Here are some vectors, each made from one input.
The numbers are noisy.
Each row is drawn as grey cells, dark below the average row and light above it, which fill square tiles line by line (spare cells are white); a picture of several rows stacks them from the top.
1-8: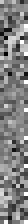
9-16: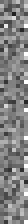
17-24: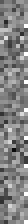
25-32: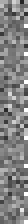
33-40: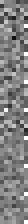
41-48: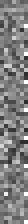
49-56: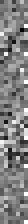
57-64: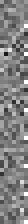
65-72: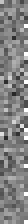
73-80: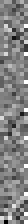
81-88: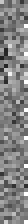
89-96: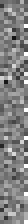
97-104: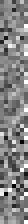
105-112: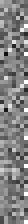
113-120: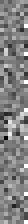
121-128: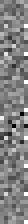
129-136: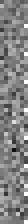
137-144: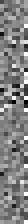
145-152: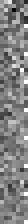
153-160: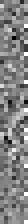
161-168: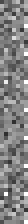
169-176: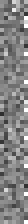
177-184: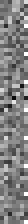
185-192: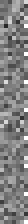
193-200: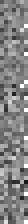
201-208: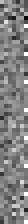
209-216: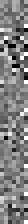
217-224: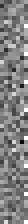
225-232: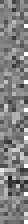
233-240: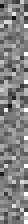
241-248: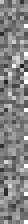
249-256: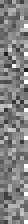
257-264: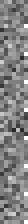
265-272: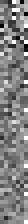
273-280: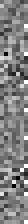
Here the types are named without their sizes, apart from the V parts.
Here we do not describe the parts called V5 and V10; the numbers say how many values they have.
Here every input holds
either a node of a tree, or a true/false value and a value of V5, or a value of V10.
